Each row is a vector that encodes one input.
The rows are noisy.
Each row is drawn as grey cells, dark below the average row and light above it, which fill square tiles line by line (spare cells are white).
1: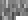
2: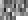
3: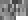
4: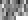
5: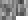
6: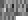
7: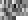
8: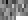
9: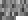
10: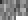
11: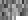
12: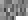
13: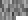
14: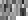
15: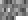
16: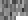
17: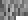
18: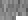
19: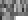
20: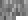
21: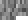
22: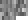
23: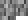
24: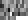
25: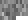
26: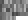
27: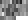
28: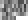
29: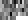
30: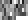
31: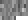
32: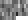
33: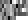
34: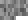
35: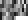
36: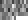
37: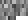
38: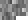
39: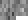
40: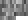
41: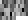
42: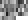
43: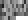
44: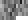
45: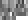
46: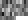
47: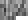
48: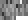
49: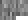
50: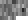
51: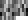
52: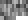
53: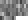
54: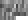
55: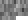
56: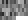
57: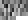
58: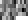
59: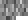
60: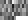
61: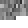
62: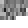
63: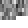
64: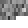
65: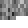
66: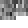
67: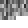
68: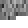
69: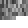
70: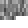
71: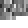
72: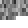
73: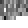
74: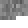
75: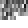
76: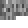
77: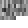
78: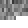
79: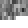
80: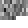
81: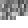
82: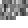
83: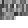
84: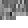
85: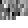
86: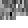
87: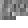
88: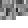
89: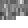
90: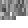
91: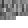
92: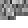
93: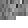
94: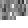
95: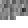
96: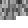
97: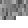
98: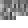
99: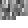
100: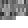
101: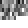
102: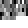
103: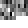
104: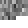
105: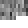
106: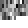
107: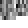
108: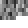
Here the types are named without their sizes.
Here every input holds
a list of points on a line.
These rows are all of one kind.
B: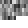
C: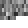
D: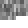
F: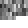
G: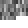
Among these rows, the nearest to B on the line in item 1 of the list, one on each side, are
D and G.
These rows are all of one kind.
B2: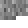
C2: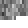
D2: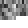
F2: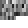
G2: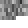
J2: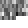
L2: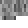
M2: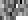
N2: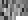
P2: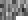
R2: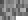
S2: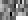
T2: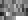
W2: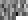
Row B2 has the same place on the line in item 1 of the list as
C2, F2 and L2.
